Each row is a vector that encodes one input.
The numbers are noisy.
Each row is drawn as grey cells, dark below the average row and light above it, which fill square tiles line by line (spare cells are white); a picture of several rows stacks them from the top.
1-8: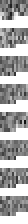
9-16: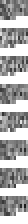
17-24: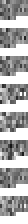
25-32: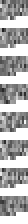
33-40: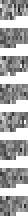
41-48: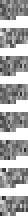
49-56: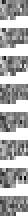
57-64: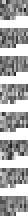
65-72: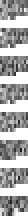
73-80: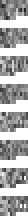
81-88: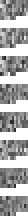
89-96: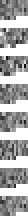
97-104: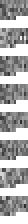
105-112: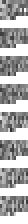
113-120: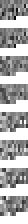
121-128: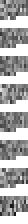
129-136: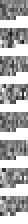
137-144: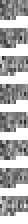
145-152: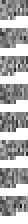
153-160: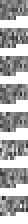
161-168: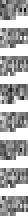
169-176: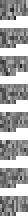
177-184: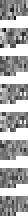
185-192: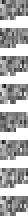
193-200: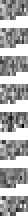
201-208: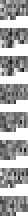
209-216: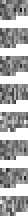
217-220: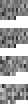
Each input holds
either a fixed value, or one of 4 labels and a node of each of two 7-node trees, or four true/false values.
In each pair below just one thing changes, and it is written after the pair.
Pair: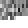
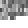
the label
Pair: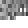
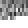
the node of one of the two trees
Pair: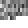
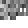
the node of one of the two trees
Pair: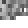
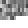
the node of one of the two trees
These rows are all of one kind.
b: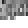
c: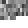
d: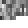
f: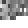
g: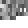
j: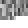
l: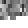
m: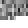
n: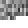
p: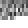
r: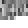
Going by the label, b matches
l and p.
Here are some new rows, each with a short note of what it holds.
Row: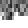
a fixed value
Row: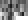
a fixed value
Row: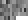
four true/false values
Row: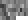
four true/false values
